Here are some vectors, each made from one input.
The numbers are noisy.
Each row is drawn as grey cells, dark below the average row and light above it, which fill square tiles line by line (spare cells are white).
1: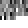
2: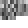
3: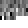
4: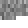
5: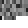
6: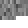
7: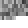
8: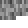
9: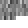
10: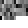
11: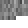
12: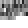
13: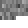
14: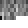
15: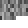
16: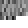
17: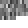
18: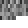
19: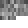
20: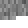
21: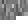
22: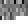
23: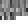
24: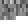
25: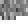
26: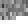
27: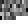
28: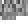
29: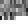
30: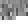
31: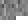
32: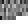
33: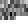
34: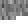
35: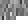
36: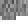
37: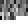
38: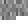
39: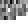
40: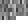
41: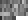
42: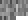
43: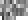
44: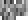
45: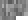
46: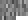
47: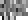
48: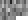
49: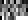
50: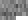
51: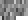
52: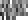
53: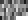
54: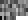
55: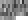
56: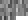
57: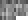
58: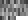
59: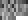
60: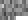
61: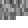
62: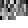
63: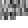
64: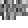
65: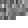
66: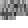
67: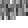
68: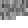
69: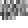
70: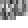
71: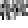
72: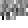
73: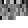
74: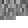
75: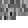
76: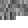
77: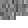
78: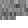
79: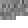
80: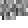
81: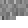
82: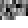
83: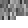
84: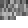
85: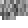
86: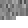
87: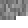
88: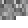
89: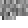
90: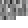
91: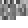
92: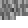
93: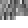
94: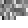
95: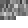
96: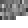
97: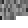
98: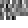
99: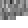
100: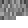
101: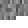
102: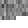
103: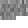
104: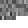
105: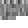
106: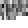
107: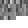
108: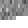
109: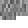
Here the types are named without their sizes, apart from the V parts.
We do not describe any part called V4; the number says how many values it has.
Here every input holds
a list of items, each a true/false value and a value of V4.
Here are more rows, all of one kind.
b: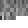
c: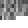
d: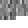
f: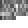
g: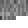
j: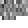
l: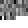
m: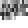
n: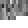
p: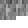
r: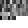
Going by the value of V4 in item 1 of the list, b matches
f, g, l and r.
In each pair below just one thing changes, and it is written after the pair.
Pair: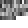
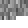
the value of V4 in item 1 of the list
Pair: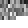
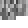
the true/false value in item 2 of the list
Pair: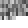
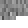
the value of V4 in item 2 of the list
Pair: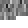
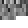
the true/false value in item 2 of the list
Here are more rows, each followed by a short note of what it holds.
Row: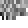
the empty list
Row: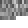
a list of two items
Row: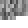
a list of two items
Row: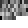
a list of two items
